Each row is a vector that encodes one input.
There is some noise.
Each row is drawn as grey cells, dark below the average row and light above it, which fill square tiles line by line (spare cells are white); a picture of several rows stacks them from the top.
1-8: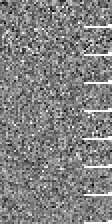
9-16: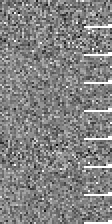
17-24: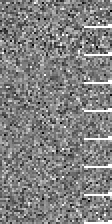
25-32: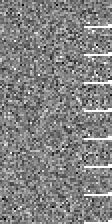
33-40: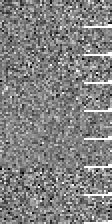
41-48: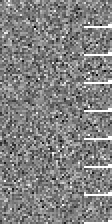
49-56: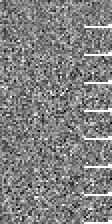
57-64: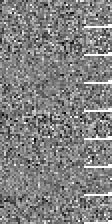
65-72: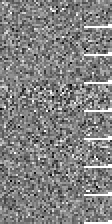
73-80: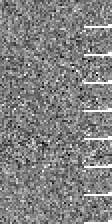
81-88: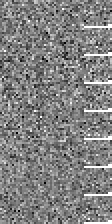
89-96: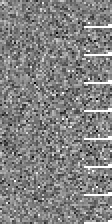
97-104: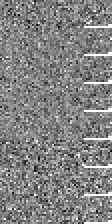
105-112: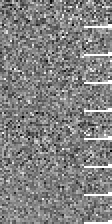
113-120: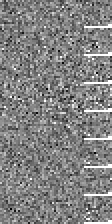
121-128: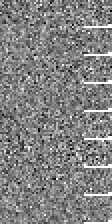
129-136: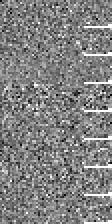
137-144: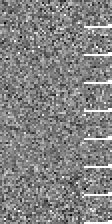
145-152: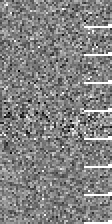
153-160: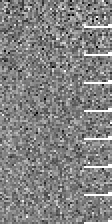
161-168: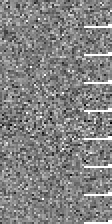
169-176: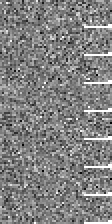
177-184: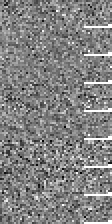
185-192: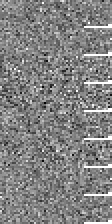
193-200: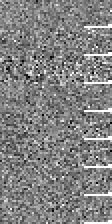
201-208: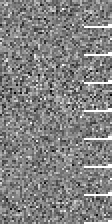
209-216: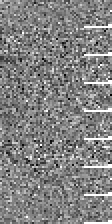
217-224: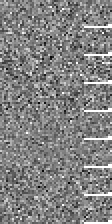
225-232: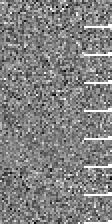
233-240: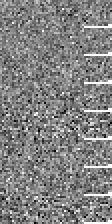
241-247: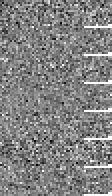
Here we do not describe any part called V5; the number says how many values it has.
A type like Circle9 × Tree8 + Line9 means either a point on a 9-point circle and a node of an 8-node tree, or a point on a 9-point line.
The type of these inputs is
(Circle6 + Unit) × (Line6 + Tree10) × Tree10 × V5.
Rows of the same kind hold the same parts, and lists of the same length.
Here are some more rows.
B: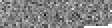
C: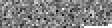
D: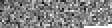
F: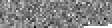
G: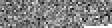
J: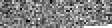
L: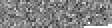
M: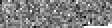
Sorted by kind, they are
B, C
D
F, L, M
G, J

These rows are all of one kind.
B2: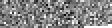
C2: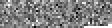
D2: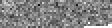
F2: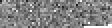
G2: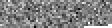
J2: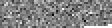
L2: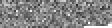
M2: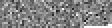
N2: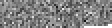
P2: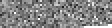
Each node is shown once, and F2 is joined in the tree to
D2.
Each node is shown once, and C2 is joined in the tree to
L2.
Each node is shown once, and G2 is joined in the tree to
J2.
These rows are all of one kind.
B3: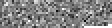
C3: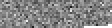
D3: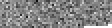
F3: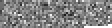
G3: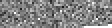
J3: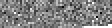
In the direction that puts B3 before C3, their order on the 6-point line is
J3, F3, B3, G3, C3, D3.
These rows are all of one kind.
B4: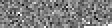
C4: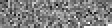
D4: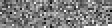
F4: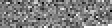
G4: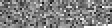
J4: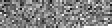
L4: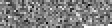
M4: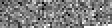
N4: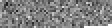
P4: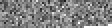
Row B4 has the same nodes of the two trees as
F4, G4 and M4.
